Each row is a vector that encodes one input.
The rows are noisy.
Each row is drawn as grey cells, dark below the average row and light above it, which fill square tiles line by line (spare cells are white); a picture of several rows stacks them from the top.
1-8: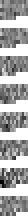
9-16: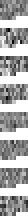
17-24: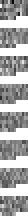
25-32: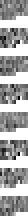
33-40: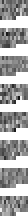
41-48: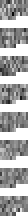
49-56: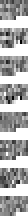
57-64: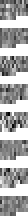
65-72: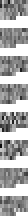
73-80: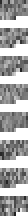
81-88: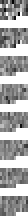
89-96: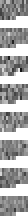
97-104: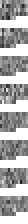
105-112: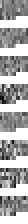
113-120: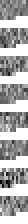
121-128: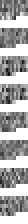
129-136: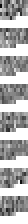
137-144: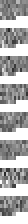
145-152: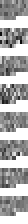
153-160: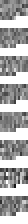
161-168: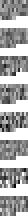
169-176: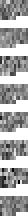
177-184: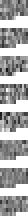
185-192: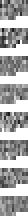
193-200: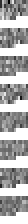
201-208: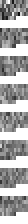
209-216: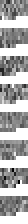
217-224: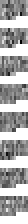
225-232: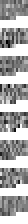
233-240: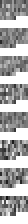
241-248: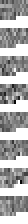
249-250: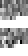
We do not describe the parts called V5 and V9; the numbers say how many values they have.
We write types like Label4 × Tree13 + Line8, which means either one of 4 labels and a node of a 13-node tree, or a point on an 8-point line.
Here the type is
(Bool × V5 + Line7) × V9.
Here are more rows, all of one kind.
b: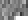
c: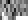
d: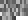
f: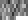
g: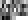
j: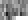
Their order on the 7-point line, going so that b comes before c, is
b, g, f, d, c, j.
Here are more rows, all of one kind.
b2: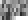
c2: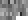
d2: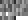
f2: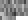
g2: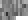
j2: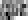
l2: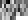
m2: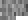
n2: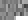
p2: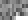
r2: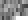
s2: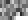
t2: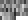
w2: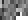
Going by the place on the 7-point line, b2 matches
c2, d2, l2 and s2.
